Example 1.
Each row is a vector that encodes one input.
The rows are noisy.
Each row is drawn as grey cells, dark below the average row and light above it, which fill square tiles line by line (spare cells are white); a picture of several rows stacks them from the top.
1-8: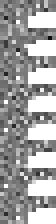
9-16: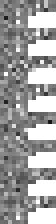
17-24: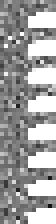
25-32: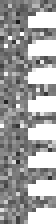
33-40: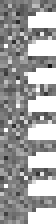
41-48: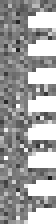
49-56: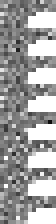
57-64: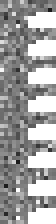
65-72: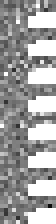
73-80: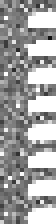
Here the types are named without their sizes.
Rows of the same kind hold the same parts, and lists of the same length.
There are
2 kinds of row.
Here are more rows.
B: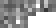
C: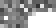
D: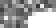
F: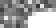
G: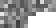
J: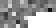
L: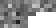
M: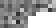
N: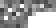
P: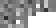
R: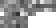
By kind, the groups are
B, G, J, L, M, P, R
C, D, F, N

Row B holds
a node of a tree.
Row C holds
a point on a line.
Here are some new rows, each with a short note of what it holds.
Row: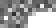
a point on a line
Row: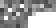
a point on a line
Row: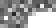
a point on a line
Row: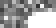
a point on a line
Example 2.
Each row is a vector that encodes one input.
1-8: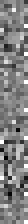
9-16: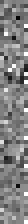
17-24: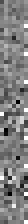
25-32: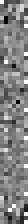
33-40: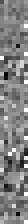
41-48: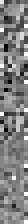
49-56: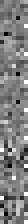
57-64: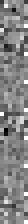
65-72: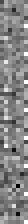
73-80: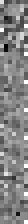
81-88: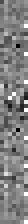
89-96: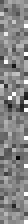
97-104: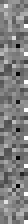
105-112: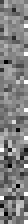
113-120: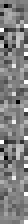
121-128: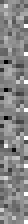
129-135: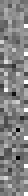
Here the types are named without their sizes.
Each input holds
either a point on a line, or a node of a tree.
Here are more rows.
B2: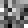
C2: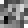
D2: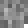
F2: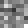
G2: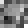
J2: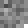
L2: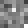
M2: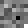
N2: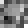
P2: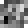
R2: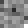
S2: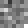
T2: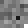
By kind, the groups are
B2, C2, G2, N2, P2
D2, F2, J2, L2, M2, R2, S2, T2

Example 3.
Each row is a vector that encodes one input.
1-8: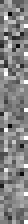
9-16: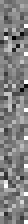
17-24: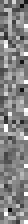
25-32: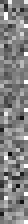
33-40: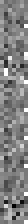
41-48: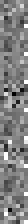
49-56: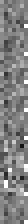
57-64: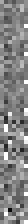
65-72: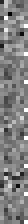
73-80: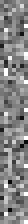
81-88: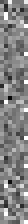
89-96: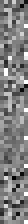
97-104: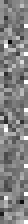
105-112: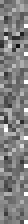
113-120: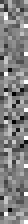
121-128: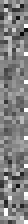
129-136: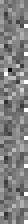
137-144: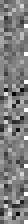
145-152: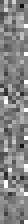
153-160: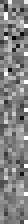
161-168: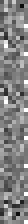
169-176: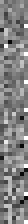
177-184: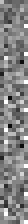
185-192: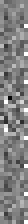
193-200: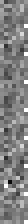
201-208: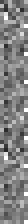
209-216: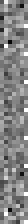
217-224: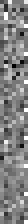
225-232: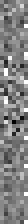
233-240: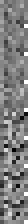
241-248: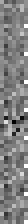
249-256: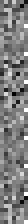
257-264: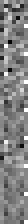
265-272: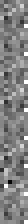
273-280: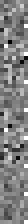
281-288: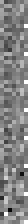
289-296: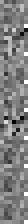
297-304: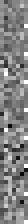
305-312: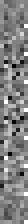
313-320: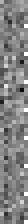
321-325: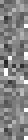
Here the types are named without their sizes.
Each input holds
either a point on a line, or a node of a tree.
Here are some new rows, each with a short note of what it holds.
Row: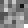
a point on a line
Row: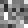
a point on a line
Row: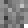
a node of a tree
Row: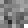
a node of a tree
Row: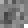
a node of a tree
